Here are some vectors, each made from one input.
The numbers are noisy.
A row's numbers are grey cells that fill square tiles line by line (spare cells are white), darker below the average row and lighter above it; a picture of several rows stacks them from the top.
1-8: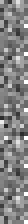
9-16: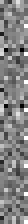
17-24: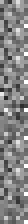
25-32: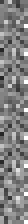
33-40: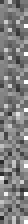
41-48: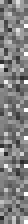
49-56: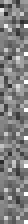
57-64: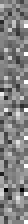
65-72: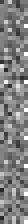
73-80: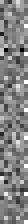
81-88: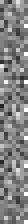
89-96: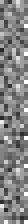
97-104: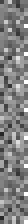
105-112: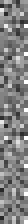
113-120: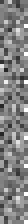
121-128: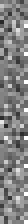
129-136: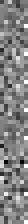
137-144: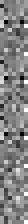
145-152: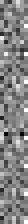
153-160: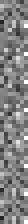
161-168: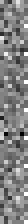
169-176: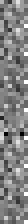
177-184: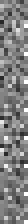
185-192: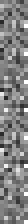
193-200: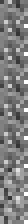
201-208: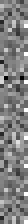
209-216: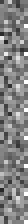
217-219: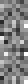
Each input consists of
a point on a 5-point circle.
